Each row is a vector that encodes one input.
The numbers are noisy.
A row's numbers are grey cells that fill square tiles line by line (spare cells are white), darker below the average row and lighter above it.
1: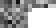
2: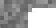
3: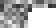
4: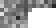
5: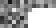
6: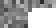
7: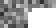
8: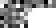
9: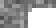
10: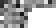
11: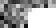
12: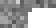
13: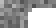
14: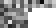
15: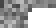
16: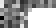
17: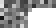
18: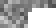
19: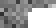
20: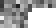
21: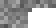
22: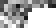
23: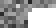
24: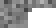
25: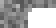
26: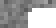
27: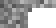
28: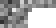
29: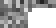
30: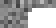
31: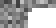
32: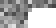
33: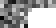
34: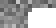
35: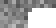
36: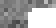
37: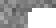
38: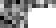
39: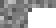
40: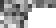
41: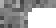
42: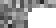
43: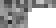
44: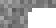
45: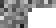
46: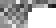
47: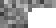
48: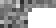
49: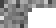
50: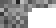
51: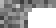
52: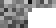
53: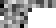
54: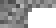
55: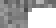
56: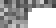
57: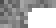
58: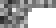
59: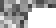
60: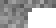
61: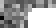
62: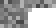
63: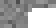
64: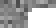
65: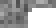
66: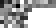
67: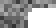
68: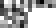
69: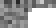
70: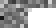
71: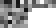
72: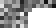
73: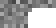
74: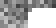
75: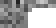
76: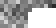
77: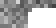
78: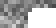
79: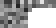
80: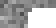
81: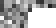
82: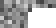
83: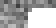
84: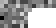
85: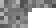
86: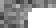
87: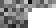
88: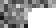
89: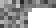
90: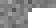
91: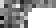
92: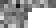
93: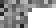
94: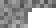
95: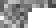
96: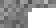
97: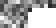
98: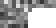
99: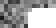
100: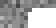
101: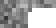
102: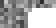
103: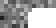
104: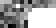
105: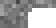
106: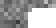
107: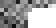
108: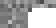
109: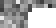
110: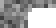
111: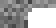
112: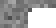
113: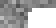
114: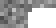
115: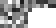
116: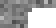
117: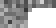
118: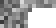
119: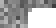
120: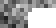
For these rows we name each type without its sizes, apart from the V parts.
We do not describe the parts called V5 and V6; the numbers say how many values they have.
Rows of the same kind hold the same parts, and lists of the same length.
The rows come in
3 kinds.
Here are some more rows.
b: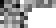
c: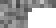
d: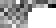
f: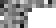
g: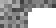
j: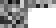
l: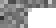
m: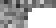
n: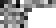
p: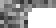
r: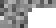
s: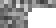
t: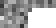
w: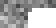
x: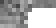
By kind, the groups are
b, d, j, l, s, x
c, f, g
m, n, p, r, t, w

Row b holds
a value of V6.
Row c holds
a point on a line and a value of V5.
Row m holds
a point on each of two lines.
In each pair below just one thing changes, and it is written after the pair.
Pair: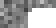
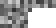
the place on the line
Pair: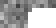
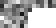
the value of V5
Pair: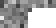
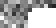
the value of V5
